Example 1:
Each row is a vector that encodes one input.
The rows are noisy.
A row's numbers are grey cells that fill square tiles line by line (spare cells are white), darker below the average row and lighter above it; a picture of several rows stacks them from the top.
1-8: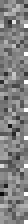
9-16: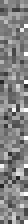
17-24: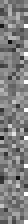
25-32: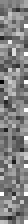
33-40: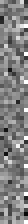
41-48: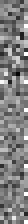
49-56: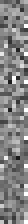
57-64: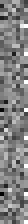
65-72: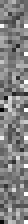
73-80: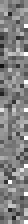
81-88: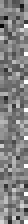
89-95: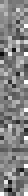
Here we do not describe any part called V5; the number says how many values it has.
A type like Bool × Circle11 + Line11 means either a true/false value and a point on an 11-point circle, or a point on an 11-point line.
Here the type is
(Bool × Bool × Bool × Bool + Line6) × V5.
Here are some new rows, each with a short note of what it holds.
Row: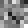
a point on a 6-point line and a value of V5
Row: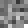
four true/false values and a value of V5
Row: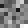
a point on a 6-point line and a value of V5
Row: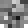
a point on a 6-point line and a value of V5
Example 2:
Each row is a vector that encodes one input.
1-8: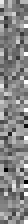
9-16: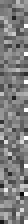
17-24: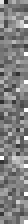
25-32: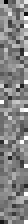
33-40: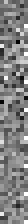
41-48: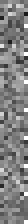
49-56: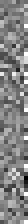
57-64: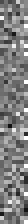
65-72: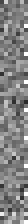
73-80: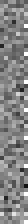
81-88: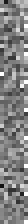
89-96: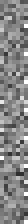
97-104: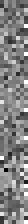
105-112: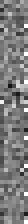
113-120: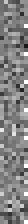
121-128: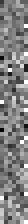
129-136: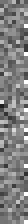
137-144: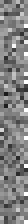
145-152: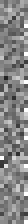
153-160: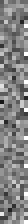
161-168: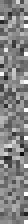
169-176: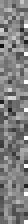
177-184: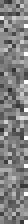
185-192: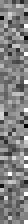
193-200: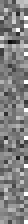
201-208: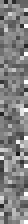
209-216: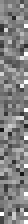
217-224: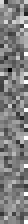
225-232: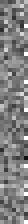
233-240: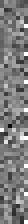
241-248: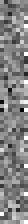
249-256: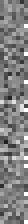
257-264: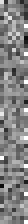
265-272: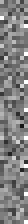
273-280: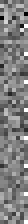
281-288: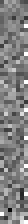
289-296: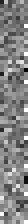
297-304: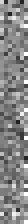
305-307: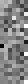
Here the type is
(Bool × Bool × Bool × Bool + Line6) × Line6.
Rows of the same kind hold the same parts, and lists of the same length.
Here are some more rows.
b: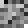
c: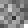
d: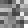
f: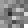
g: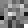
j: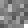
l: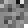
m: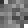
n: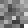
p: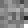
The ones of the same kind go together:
b, g
c, d, f, j, l, m, n, p

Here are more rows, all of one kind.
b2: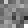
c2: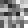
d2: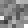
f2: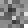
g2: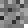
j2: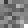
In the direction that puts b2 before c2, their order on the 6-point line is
f2, g2, b2, j2, d2, c2.
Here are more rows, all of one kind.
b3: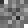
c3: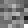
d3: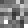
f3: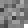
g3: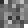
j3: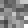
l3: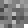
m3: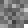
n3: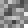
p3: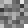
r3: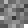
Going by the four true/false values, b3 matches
c3, g3 and r3.
